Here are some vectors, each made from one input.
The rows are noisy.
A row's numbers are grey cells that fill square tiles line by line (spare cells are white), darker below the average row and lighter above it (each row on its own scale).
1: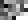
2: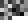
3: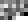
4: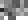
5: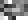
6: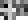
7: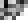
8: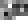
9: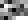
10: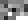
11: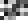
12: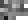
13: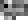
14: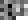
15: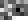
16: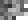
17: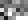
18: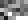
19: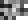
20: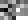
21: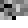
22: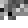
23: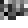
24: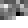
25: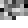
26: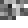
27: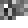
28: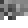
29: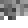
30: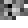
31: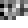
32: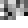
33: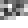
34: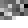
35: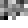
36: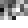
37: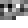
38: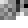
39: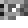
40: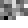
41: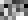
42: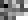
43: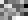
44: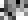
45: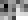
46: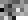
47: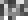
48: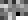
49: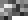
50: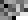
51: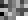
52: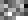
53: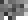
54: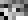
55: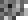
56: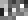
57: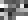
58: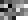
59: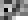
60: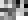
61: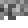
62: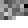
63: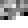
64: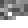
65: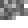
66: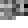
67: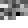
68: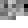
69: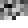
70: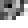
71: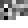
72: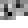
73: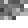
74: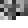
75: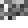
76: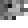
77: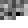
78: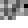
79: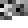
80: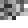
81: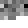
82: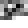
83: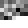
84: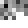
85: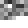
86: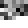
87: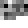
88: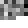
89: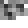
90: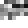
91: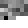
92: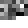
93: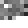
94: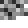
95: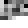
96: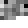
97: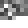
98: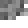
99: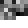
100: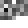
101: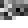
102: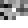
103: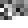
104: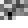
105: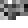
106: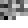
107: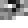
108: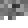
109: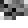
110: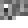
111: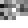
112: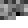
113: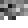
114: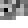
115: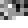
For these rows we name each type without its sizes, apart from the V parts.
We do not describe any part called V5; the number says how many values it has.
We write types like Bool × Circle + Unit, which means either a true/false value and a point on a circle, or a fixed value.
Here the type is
(Bool × Bool × Bool × Bool + V5) × Label.
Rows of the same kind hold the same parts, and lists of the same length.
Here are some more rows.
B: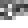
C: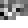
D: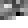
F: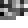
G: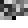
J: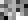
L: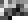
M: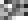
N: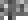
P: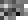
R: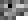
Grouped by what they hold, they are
B, C, G, J, L, M, N, P
D, F, R

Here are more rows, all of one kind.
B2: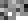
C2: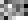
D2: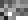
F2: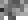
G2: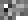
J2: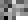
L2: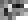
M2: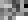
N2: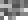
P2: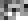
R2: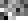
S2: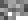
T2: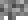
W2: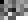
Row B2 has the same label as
P2, S2 and W2.
